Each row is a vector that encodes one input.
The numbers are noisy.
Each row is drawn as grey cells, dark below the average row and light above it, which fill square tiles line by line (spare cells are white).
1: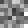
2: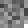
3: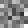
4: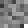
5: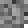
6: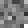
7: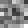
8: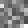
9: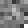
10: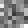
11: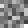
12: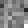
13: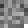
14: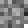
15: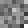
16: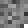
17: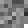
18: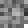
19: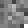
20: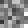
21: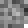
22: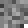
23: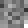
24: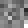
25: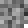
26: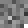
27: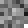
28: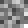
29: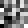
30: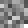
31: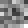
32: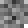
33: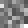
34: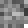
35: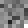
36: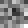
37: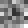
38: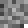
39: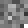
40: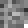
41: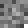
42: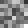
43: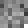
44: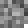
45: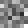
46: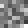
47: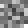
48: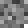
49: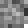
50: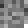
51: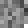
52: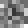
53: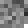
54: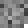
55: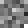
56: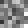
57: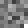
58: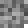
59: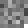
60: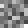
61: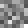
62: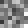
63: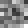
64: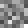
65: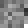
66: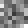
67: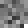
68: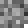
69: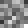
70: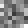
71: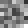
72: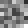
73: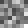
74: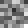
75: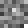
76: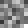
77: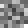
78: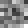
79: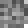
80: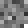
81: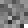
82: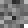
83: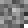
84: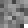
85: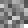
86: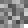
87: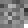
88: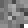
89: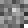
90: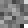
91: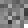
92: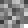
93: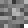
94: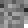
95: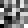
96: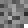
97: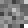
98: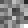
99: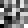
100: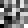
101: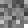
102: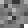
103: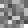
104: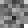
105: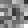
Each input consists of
a list of up to two items, each a point on a 4-point line, a point on a 5-point line and a true/false value.
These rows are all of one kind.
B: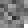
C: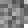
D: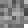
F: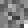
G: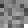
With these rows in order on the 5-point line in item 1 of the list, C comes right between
B and G.
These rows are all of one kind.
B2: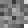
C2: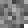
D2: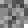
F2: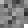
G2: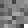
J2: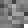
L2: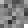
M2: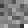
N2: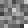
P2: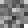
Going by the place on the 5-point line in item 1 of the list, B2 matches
G2 and N2.
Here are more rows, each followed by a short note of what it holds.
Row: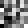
the empty list
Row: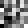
the empty list
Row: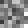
a list of one item
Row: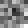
a list of one item
